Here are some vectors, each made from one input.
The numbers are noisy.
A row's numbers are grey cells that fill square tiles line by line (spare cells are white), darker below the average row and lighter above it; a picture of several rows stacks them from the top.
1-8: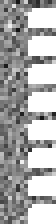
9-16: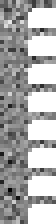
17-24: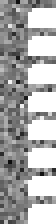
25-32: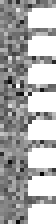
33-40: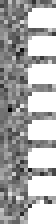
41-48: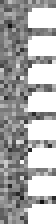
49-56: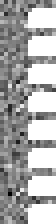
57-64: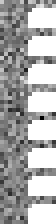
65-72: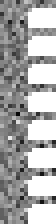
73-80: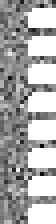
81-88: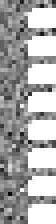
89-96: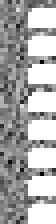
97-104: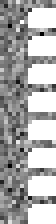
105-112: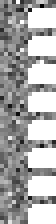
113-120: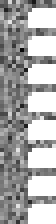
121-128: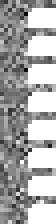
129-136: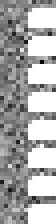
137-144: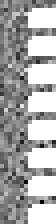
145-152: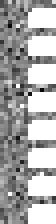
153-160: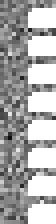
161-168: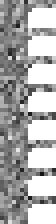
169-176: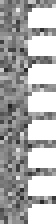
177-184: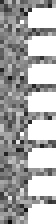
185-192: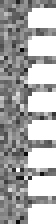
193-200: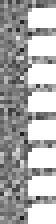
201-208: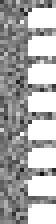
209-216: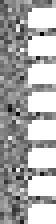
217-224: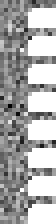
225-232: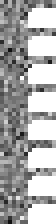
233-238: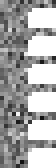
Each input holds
a point on an 11-point line, together with a list of up to two points on a 13-point line.
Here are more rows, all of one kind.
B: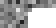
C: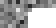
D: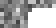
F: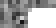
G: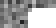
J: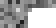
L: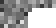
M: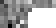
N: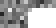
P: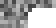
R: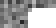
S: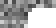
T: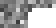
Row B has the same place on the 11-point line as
C, G, J and R.
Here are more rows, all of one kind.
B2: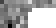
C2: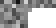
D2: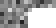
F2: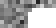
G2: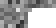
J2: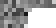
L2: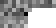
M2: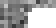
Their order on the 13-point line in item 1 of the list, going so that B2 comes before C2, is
D2, B2, C2, L2, J2, M2, F2, G2.
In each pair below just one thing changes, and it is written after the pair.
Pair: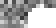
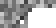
the place on the 11-point line
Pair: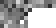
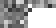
the place on the 13-point line in item 1 of the list
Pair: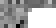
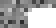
the place on the 13-point line in item 1 of the list
